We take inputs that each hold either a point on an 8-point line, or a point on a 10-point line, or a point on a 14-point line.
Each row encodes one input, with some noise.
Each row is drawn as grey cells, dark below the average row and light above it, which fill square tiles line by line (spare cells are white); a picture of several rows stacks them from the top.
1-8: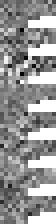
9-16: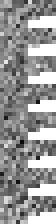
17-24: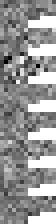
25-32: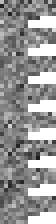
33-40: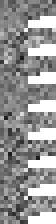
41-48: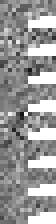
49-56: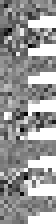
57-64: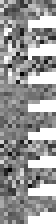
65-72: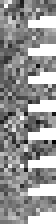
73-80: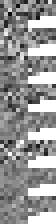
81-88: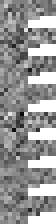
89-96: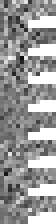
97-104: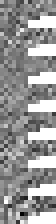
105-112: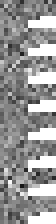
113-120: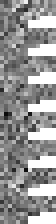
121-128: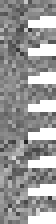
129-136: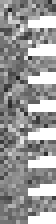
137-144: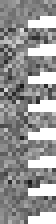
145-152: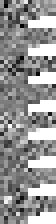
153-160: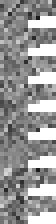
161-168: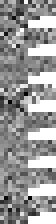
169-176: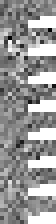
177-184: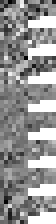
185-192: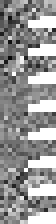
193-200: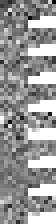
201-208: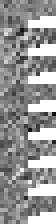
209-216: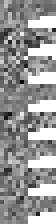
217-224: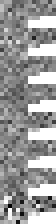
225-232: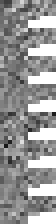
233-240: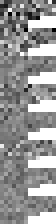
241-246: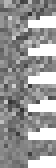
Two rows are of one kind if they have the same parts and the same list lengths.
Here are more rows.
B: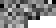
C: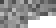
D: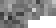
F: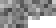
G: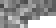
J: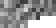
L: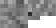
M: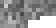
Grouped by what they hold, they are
B, C, M
D, G
F, J, L

